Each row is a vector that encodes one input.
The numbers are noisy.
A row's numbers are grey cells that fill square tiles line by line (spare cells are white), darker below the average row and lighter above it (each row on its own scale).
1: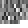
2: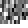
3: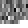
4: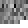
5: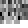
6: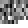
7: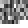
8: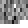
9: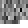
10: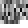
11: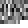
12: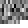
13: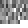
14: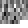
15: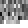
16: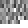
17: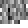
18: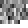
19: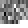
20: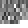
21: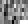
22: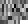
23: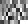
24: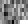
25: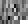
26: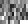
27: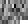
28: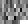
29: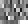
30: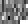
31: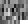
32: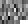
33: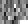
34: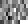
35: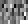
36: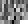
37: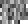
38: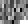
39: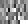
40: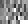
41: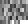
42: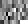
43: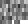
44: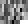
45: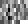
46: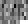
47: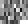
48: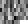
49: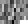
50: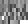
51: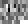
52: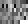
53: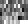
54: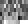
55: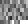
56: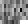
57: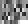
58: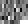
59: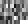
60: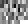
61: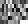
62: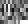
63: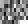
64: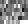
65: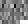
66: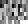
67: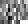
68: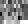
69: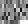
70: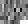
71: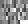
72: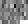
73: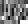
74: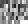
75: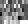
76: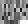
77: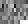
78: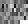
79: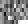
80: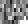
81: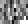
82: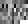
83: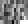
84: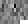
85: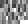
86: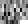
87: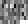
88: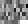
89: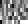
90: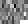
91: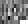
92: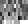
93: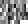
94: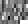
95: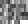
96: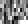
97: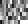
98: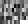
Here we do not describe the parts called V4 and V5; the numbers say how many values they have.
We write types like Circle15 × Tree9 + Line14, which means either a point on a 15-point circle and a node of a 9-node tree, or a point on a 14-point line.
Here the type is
Bool × V5 + Line3 × Line3 × V4 + Unit.
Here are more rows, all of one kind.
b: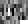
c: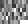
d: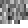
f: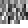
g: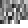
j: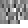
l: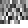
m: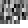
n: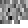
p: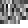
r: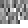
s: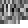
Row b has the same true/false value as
m, p and s.
